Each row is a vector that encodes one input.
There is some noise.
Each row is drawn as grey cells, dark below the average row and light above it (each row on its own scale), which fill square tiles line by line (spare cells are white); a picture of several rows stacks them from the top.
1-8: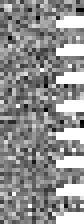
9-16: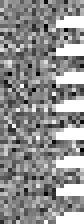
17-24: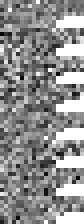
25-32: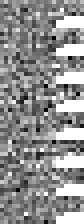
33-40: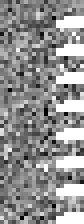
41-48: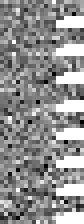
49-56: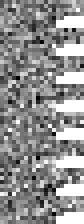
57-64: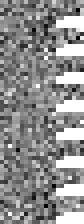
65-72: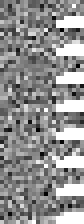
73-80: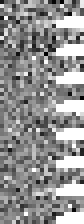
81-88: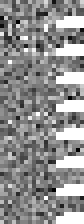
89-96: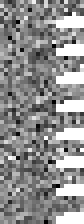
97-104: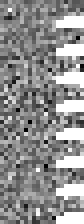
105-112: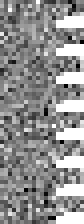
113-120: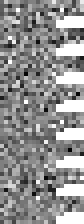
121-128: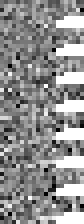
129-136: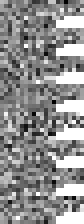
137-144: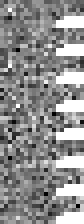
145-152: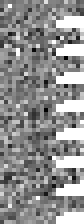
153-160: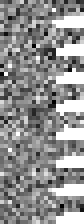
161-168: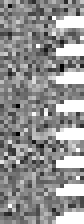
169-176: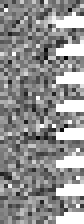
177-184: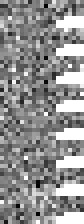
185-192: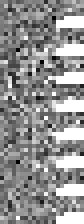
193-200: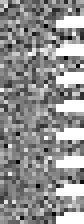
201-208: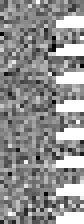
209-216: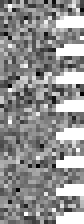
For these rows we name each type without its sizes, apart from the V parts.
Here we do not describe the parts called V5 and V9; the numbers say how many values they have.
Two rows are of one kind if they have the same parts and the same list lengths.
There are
2 kinds of row.
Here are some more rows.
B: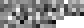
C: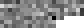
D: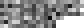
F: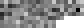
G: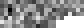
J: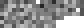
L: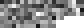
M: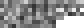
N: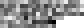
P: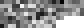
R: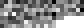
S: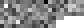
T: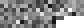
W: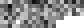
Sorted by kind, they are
B, D, F, G, M, N, S, T, W
C, J, L, P, R

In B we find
a label, a point on a line, a true/false value and a value of V5.
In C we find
a label, a point on a line and a value of V9.
